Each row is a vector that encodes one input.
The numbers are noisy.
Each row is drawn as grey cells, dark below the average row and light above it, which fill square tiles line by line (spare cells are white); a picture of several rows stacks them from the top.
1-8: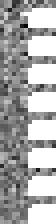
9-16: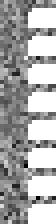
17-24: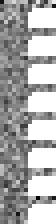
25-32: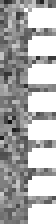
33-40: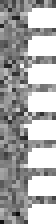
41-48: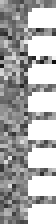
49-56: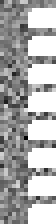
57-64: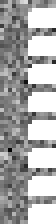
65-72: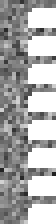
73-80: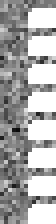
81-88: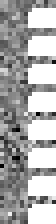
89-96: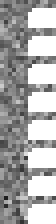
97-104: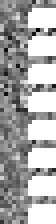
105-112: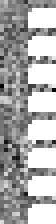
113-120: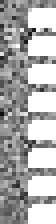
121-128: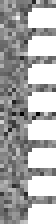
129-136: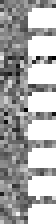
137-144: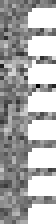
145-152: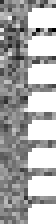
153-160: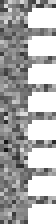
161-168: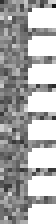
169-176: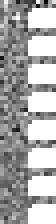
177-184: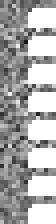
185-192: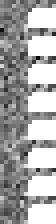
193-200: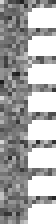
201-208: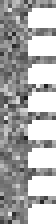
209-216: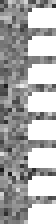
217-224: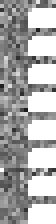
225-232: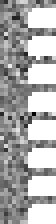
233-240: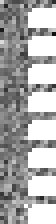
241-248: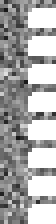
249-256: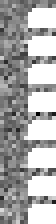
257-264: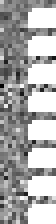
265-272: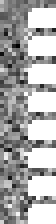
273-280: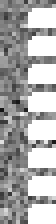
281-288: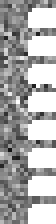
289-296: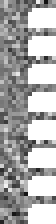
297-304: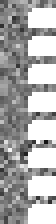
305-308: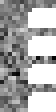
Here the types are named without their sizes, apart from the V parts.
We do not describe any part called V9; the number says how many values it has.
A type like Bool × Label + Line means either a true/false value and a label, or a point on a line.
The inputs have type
Bool × Bool × Bool × Bool × Bool × V9 + List(Line).
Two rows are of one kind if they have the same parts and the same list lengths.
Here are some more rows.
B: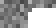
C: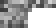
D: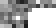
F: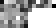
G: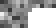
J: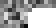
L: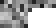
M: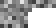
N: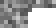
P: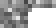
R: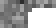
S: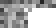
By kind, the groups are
B, D, N, P, R
C
F
G, J, L, M
S

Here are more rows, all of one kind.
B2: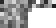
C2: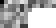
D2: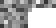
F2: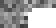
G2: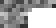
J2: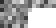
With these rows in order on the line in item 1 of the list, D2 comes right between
C2 and G2.
